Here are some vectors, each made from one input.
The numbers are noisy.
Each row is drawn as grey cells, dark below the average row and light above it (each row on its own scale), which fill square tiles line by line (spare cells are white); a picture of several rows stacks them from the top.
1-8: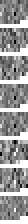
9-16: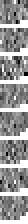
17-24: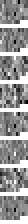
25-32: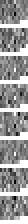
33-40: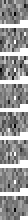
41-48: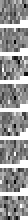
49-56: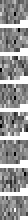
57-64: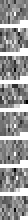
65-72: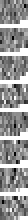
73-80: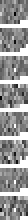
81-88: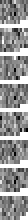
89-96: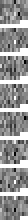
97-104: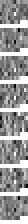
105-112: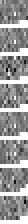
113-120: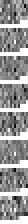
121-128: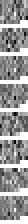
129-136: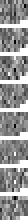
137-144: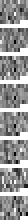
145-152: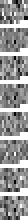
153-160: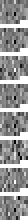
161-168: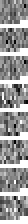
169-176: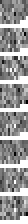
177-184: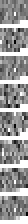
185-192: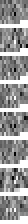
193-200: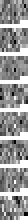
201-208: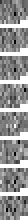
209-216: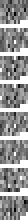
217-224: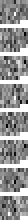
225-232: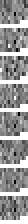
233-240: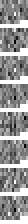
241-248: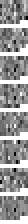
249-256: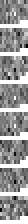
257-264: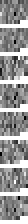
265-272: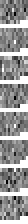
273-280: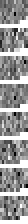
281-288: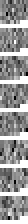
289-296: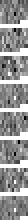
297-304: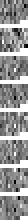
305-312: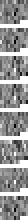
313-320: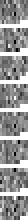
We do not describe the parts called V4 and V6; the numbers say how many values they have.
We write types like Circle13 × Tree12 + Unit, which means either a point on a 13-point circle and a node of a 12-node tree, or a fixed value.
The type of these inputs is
(Line9 × V4 + Line10) × V6.
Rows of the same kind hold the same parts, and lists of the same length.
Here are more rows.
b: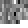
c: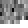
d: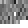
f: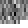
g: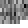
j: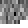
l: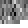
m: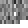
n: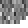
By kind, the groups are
b, f, g, j, l, n
c, d, m

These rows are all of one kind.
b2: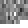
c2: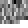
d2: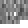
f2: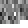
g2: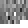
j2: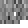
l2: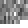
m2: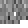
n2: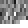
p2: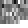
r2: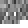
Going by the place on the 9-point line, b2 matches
f2 and g2.
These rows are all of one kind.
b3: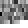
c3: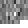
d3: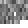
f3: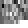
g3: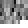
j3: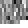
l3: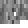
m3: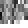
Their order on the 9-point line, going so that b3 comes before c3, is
d3, m3, f3, b3, l3, c3, g3, j3.
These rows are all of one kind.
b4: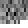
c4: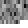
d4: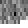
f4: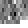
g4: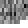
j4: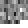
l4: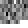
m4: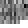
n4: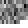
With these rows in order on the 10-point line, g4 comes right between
c4 and m4.
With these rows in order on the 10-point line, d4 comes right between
b4 and n4.
